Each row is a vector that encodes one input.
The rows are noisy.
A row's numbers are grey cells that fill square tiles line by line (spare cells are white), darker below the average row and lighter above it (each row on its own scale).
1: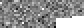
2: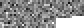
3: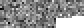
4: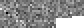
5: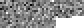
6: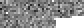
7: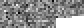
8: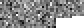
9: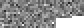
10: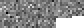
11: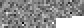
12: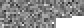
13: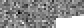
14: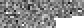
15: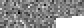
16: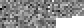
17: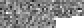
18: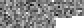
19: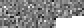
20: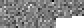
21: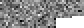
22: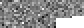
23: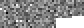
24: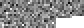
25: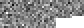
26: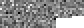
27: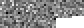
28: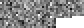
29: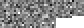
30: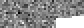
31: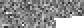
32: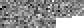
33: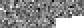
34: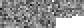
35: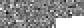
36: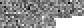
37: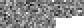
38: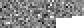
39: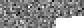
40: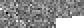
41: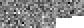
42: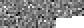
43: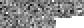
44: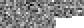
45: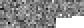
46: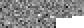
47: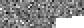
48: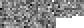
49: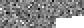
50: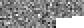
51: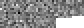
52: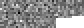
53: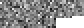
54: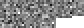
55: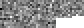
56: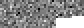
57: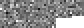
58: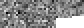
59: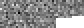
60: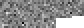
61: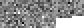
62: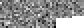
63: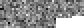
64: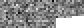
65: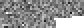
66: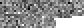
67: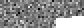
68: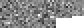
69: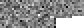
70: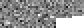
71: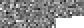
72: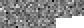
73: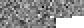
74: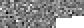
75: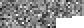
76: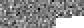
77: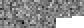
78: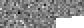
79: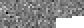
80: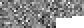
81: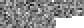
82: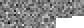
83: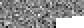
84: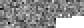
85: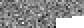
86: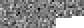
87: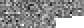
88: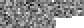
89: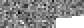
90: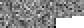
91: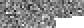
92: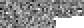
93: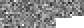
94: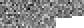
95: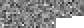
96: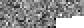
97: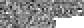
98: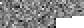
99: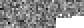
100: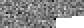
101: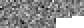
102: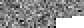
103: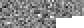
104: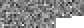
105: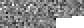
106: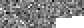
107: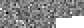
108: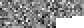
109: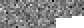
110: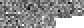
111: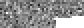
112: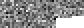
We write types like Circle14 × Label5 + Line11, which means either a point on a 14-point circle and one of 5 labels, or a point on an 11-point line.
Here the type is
Bool × Label4 × (Line5 + Line6).
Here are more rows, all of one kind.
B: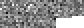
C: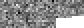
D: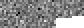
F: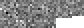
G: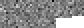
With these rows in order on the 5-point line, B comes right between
C and F.
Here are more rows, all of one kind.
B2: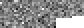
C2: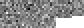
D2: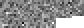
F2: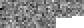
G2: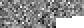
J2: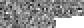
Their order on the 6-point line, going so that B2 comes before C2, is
B2, G2, F2, J2, C2, D2.
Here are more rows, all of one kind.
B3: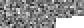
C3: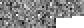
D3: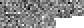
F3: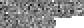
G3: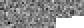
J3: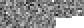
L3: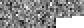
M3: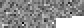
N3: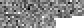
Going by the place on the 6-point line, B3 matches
F3, G3 and J3.
